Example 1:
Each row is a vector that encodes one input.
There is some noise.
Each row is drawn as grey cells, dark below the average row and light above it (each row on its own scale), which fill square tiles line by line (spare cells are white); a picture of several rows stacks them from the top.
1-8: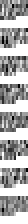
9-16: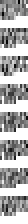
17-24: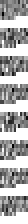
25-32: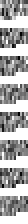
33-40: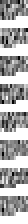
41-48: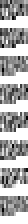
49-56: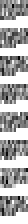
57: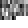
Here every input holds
a point on a 4-point line and a true/false value.
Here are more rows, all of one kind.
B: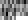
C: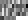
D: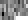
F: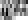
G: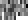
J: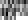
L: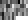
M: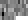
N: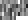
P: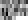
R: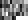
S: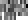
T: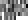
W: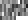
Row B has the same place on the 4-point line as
G, J, S and T.
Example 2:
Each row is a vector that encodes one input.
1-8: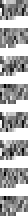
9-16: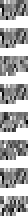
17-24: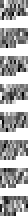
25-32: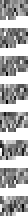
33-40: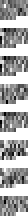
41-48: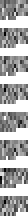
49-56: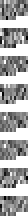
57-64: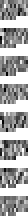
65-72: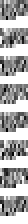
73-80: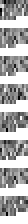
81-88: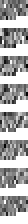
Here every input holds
a point on a 9-point circle and a true/false value.
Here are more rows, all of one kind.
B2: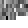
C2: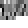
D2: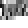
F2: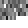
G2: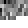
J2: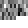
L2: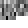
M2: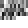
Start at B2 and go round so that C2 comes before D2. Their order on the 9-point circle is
B2, L2, C2, D2, M2, J2, G2, F2.
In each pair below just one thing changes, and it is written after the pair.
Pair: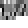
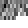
the true/false value
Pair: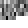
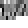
the place on the 9-point circle
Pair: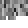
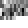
the true/false value
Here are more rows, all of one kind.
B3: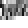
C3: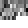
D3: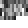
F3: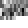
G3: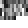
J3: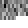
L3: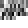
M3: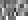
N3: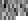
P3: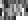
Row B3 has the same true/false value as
F3 and L3.
